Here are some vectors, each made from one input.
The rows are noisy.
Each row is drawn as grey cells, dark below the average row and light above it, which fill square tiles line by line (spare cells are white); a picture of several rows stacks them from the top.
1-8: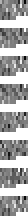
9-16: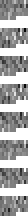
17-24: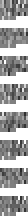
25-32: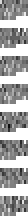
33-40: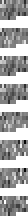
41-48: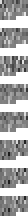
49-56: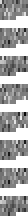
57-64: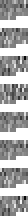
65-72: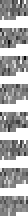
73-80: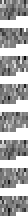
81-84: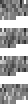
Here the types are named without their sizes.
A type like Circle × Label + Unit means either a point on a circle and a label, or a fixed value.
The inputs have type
Bool × Line.
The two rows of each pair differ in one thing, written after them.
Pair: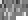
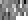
the true/false value
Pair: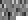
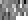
the place on the line
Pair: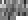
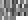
the true/false value
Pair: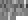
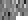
the true/false value
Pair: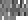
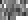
the true/false value
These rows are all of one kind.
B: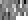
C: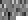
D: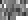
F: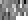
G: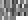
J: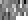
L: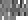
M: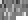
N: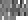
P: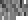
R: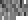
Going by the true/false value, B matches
C, D, F and J.
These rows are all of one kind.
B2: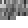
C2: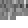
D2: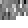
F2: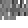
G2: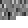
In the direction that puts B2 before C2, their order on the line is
B2, F2, G2, C2, D2.
